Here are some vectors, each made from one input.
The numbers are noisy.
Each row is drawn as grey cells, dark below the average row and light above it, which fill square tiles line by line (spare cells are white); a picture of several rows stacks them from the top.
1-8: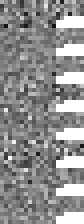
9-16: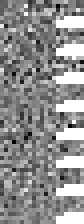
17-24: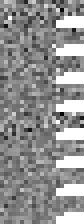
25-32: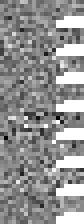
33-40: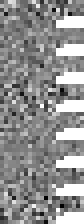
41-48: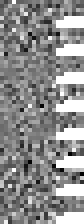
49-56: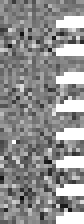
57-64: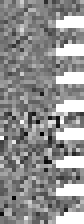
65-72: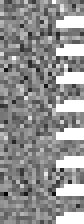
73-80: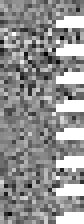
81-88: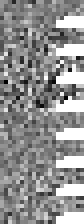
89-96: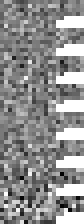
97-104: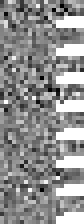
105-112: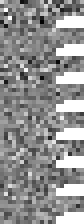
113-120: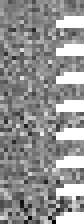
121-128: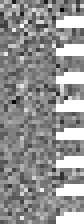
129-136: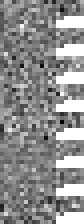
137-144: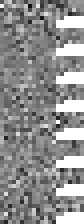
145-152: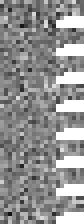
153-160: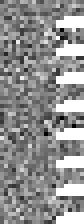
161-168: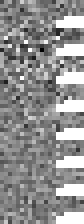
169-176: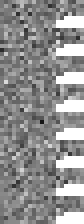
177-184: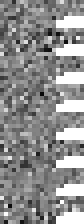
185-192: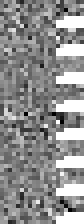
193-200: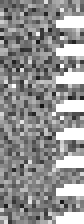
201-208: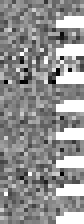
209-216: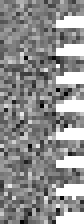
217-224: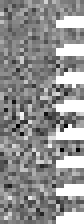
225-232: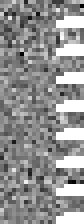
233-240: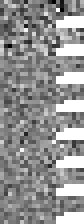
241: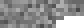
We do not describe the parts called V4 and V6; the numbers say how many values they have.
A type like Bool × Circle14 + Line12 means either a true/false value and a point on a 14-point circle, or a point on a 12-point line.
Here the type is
Circle8 × V4 + Line8 × V6 + List2(Line7).
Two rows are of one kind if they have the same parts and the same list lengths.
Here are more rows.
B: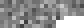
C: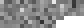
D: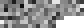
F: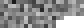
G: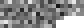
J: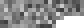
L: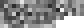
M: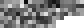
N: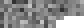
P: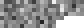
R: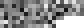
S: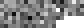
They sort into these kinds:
B, N
C, D, P
F
G, M, R, S
J, L

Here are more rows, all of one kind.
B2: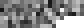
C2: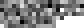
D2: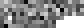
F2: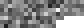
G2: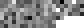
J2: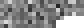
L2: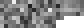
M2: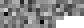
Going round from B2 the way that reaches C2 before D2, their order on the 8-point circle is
B2, C2, L2, F2, G2, D2, J2, M2.
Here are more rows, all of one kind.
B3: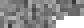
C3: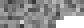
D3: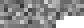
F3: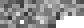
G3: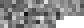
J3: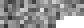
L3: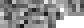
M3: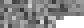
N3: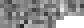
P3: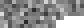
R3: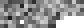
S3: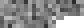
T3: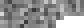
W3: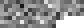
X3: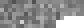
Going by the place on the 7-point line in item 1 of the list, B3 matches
D3, P3, S3 and T3.
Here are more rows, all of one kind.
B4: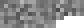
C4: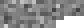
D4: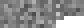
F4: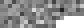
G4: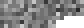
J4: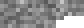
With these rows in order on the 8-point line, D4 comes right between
B4 and J4.
